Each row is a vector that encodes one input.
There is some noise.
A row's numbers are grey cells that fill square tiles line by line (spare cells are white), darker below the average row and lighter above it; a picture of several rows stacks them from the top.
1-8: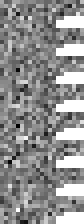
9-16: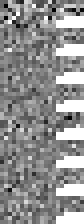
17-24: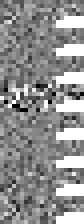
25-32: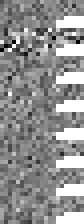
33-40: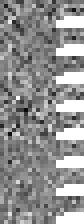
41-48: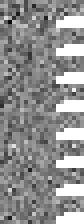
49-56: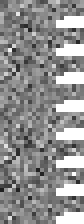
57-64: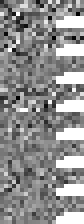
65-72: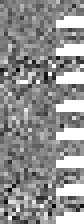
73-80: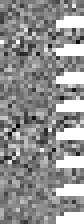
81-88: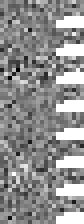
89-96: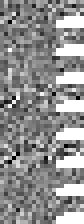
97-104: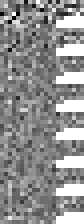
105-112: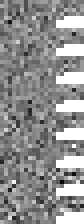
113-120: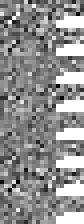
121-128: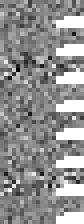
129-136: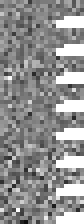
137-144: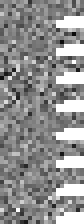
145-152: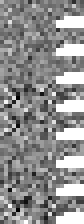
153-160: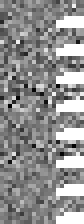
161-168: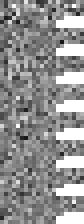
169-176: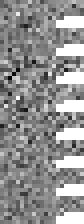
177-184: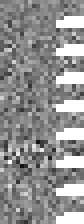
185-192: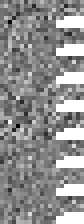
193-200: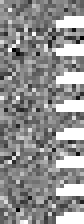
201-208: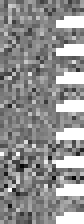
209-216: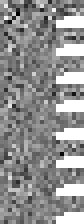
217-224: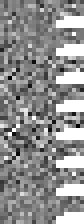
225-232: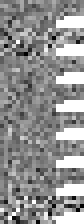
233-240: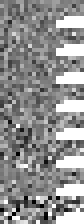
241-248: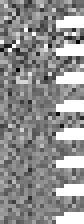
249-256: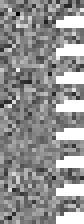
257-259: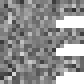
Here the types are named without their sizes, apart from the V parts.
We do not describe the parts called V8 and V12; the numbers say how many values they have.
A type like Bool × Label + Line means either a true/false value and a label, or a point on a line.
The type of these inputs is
(Bool × Bool × Bool × Bool + Unit) × (Line + V8 × V12).
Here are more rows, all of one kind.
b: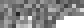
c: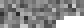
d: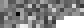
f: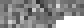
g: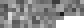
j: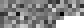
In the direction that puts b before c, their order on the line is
f, b, d, j, c, g.
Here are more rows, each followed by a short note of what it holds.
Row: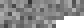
a value of V8 and a value of V12
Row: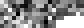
a point on a line
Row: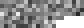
a value of V8 and a value of V12
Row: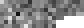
a point on a line
